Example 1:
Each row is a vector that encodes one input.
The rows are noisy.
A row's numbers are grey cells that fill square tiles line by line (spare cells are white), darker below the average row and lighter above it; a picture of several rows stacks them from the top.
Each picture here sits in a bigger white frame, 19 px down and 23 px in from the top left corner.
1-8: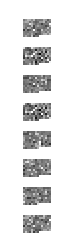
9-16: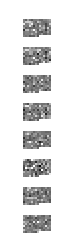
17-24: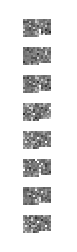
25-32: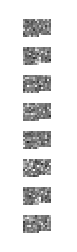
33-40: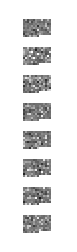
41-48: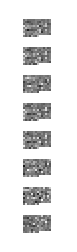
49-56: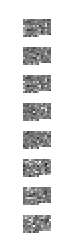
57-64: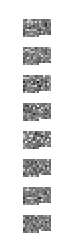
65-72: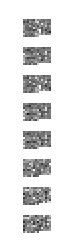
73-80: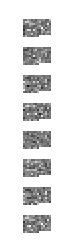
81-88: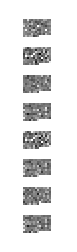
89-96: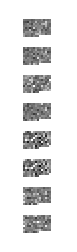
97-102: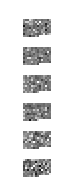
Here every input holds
a list of up to two points on a 5-point line.
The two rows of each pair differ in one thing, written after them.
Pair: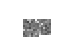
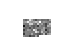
the place on the 5-point line in item 1 of the list
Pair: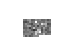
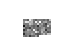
the place on the 5-point line in item 1 of the list
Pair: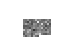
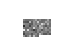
the place on the 5-point line in item 2 of the list
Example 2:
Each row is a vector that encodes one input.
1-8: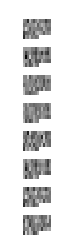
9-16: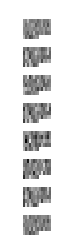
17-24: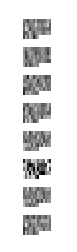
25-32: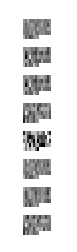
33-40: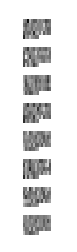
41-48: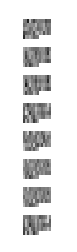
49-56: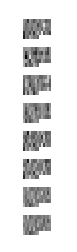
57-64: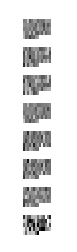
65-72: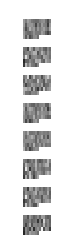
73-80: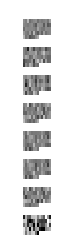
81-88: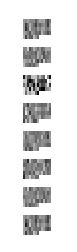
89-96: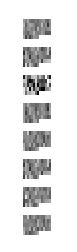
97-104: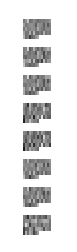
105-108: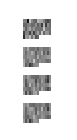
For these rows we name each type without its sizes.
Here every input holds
a list of points on a line.
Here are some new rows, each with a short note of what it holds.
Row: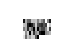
the empty list
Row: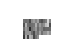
a list of two items
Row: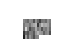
a list of two items
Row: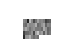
a list of two items
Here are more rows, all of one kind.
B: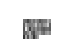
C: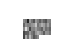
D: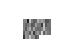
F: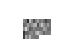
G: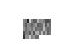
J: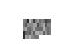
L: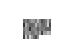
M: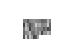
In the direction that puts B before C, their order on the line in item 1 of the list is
L, M, B, C, F, J, G, D.
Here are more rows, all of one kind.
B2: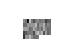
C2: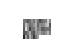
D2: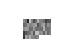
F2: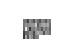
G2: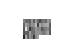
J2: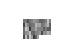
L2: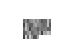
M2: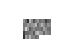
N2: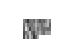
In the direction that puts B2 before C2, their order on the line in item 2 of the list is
L2, D2, M2, B2, J2, N2, F2, C2, G2.
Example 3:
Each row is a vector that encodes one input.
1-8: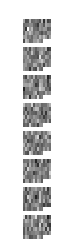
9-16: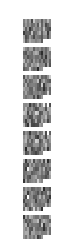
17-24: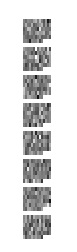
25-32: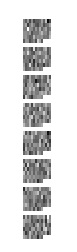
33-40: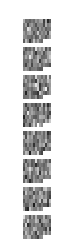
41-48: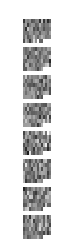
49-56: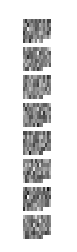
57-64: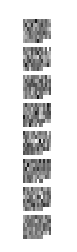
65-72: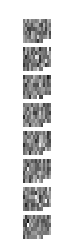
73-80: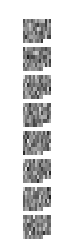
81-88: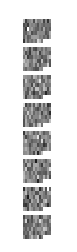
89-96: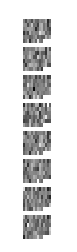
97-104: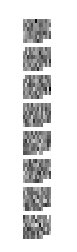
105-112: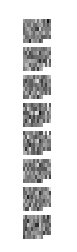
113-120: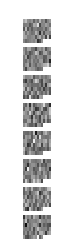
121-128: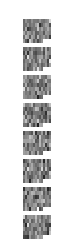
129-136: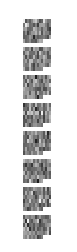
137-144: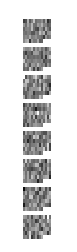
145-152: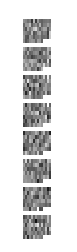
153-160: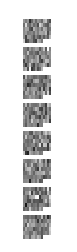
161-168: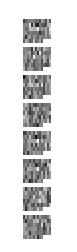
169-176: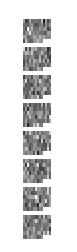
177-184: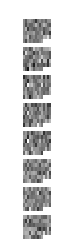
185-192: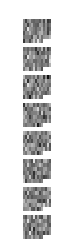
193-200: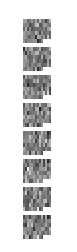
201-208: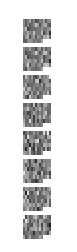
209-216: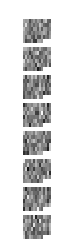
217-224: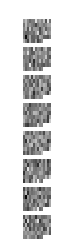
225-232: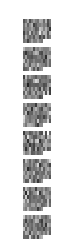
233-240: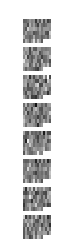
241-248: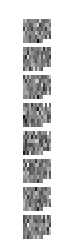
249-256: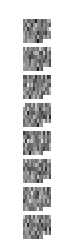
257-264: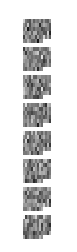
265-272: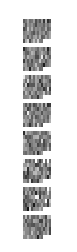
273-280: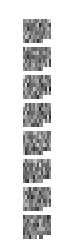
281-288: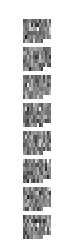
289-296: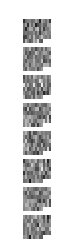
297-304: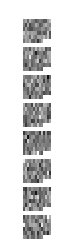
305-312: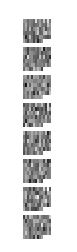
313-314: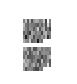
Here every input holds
one of 12 labels, together with either a fixed value, or three true/false values.
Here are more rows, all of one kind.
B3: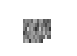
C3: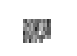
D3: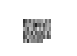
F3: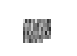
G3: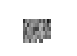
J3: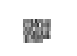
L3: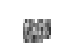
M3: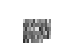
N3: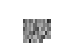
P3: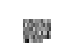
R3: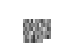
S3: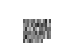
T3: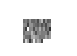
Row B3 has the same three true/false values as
C3, F3, G3 and N3.
